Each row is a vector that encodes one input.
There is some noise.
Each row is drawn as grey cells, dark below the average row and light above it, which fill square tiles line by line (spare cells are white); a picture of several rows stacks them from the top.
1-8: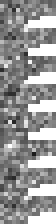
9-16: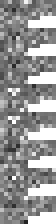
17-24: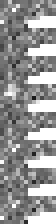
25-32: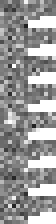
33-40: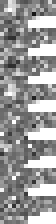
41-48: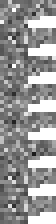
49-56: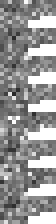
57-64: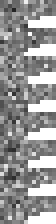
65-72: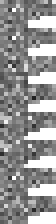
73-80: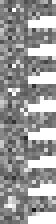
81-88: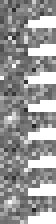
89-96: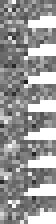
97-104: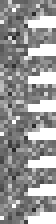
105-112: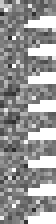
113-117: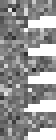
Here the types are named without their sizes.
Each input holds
four true/false values.
